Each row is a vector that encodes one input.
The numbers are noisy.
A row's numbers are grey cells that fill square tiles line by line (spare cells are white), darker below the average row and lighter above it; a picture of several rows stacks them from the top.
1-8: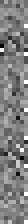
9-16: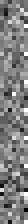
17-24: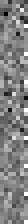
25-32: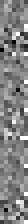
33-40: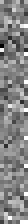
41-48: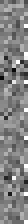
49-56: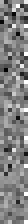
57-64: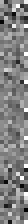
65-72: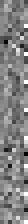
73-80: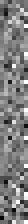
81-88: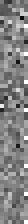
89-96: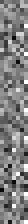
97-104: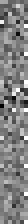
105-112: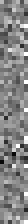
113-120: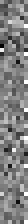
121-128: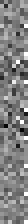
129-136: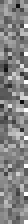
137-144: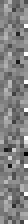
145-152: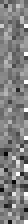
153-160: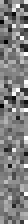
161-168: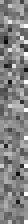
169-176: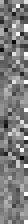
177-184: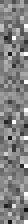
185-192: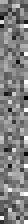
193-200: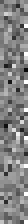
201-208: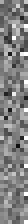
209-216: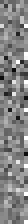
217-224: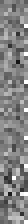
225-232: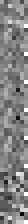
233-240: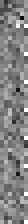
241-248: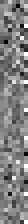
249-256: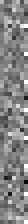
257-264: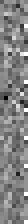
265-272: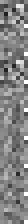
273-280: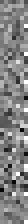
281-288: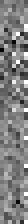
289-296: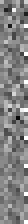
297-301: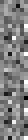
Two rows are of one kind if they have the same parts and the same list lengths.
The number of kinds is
2.
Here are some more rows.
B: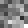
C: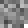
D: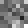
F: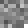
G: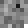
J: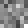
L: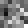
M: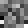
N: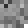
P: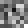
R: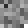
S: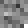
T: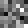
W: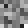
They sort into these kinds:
B, D, L, M, P, T
C, F, G, J, N, R, S, W

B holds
a node of a 14-node tree.
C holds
three true/false values.
